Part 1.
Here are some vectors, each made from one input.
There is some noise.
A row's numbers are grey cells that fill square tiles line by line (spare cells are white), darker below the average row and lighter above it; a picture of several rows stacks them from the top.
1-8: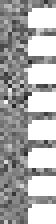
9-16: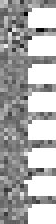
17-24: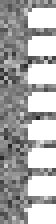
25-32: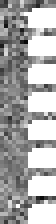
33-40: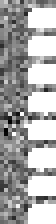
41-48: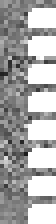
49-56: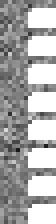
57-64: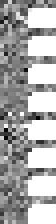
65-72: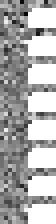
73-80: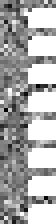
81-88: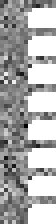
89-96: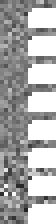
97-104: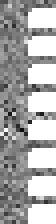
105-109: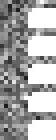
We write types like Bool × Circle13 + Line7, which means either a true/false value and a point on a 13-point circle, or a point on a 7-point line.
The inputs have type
Line5 + Line11.
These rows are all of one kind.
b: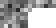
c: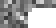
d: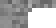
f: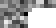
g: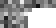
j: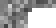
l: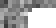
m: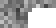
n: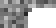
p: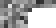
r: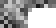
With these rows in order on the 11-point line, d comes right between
b and f.
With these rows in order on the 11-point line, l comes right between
f and p.
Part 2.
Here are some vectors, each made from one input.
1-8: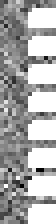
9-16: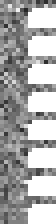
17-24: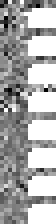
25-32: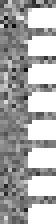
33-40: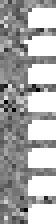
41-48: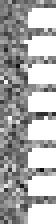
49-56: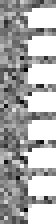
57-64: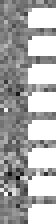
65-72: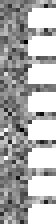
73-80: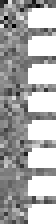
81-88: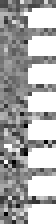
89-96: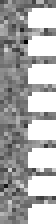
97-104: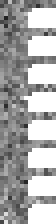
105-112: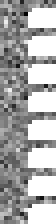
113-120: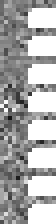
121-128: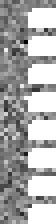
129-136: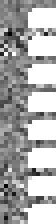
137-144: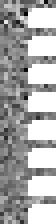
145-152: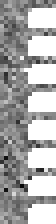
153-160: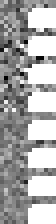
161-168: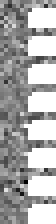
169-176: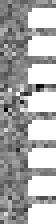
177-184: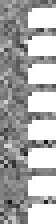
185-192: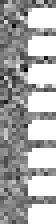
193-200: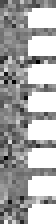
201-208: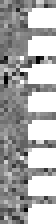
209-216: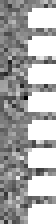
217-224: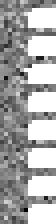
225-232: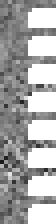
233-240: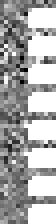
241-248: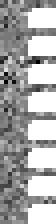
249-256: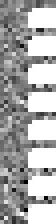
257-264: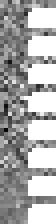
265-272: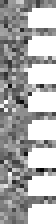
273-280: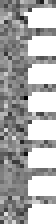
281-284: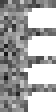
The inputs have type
Line8 + Line10.
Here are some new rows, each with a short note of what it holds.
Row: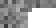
a point on an 8-point line
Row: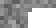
a point on an 8-point line
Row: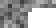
a point on an 8-point line
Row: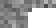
a point on an 8-point line
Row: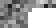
a point on an 8-point line
